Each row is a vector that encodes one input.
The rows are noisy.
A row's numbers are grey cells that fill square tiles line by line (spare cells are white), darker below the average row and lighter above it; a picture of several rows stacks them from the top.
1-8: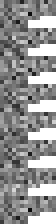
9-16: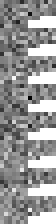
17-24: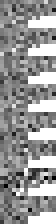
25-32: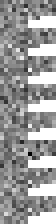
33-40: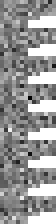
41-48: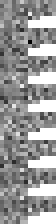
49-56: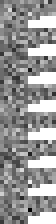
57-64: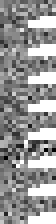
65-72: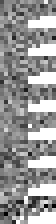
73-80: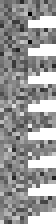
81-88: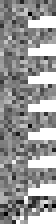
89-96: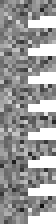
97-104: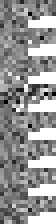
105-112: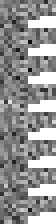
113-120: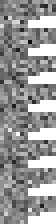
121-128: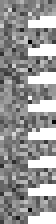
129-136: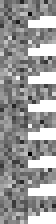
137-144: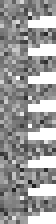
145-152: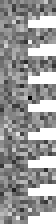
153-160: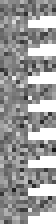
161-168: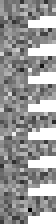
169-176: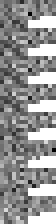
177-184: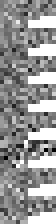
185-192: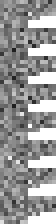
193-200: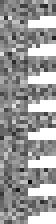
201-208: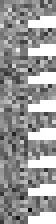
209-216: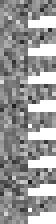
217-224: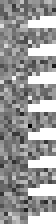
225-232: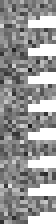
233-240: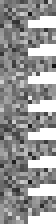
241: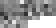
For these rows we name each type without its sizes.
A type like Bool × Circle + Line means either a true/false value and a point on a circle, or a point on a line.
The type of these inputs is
List(Bool × Line).
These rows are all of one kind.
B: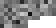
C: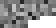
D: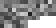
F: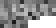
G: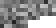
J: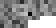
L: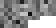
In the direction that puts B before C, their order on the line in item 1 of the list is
D, G, B, L, J, F, C.
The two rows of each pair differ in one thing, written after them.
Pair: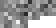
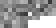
the place on the line in item 1 of the list
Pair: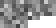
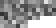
the true/false value in item 1 of the list
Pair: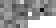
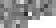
the place on the line in item 2 of the list
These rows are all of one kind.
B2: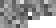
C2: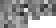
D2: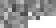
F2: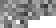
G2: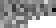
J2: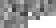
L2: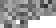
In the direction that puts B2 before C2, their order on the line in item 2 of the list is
L2, F2, B2, C2, G2, J2, D2.
